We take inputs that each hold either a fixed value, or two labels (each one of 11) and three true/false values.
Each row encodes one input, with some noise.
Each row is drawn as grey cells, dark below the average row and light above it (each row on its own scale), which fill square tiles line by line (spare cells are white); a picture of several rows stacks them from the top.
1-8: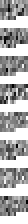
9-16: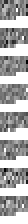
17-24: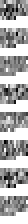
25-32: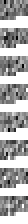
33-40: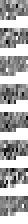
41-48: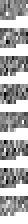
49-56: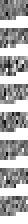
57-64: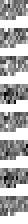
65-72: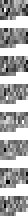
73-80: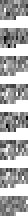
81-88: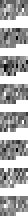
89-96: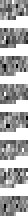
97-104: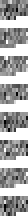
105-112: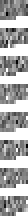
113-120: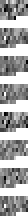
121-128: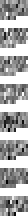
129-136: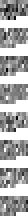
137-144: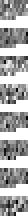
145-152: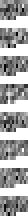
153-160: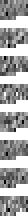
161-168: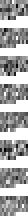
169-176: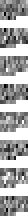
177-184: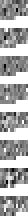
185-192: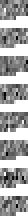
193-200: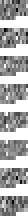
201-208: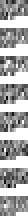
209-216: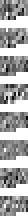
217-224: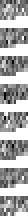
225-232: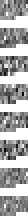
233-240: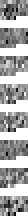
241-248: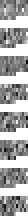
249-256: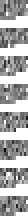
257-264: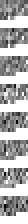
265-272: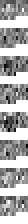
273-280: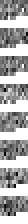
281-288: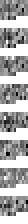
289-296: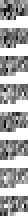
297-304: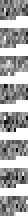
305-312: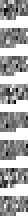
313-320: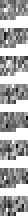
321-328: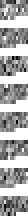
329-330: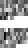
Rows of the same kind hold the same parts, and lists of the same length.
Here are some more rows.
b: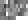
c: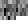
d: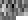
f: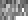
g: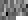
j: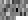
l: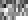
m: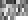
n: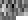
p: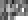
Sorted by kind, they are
b, c, f, g, j, l, m, p
d, n

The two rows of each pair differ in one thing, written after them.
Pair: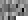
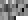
one of the two labels
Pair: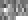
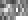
one of the two labels
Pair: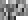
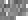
one of the three true/false values
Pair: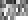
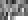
one of the three true/false values
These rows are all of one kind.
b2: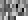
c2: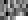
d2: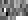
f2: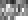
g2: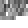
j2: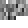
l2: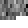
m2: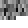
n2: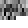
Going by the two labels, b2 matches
g2 and m2.
